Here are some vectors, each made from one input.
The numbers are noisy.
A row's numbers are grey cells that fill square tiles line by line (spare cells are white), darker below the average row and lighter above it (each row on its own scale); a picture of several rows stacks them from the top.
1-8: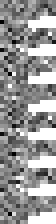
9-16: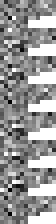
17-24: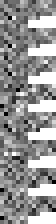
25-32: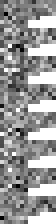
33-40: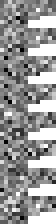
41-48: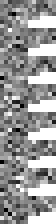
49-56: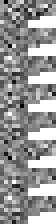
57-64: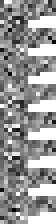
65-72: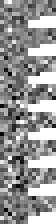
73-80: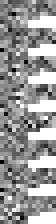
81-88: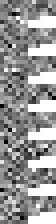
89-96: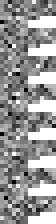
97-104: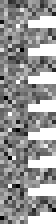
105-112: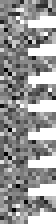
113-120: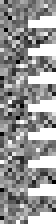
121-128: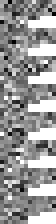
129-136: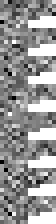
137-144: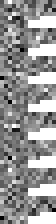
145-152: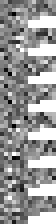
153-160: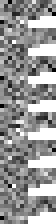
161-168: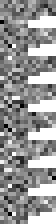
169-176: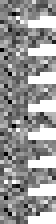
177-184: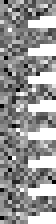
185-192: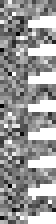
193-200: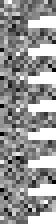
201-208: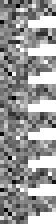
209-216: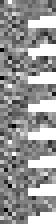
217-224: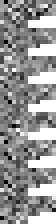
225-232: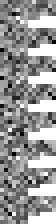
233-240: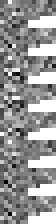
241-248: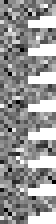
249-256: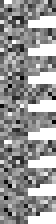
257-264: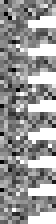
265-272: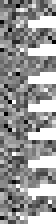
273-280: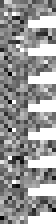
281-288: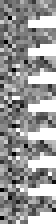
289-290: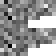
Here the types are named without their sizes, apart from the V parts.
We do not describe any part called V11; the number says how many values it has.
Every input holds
either a label and a value of V11, or a point on a line, or a node of a tree.
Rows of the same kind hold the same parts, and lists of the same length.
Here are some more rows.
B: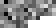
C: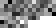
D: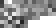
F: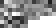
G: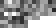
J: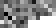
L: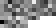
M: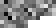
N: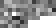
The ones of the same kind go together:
B, J, M
C, L
D, F, G, N

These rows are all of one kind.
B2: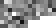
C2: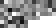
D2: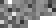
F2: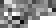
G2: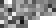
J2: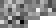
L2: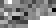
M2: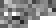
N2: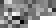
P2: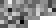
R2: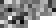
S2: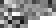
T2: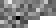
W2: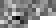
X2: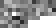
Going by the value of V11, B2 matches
C2, D2, G2 and P2.
